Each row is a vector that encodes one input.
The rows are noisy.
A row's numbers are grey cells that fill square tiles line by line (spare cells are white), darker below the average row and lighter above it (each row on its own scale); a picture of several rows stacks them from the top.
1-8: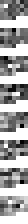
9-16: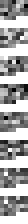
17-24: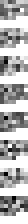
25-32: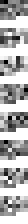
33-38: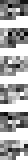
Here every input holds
one of 5 labels and a true/false value.
